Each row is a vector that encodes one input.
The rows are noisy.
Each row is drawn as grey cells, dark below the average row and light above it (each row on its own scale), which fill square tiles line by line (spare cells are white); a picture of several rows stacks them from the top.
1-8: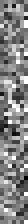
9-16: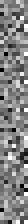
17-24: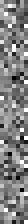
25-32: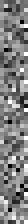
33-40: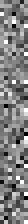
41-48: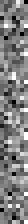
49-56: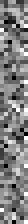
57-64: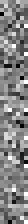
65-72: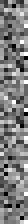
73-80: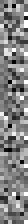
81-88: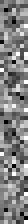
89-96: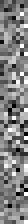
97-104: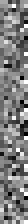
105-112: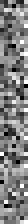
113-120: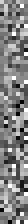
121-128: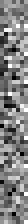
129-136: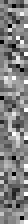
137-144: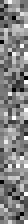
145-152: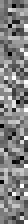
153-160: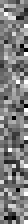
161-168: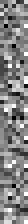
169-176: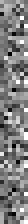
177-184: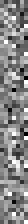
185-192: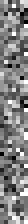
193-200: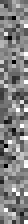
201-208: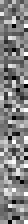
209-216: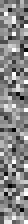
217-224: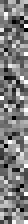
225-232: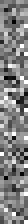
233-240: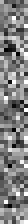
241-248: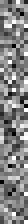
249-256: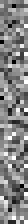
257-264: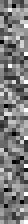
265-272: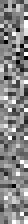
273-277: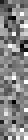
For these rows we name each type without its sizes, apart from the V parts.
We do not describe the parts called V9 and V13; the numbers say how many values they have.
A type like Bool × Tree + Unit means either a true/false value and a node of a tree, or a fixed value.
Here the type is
(Bool × Circle + V13) × V9.
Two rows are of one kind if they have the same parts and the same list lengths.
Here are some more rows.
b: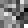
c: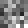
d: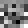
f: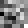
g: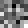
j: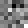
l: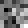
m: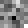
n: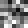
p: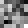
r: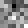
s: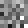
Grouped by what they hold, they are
b, c, n, p, r, s
d, f, g, j, l, m

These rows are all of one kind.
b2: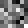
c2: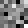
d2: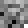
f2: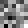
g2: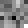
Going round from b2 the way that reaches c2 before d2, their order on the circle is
b2, f2, c2, d2, g2.
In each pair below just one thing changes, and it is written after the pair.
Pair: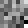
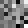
the place on the circle
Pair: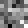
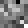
the value of V9
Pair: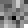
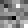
the place on the circle
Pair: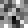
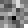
the true/false value
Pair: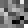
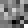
the place on the circle
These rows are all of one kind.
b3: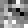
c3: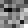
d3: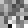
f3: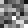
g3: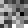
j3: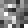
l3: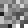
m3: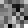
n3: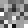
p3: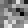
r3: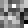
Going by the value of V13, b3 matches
g3, l3 and r3.
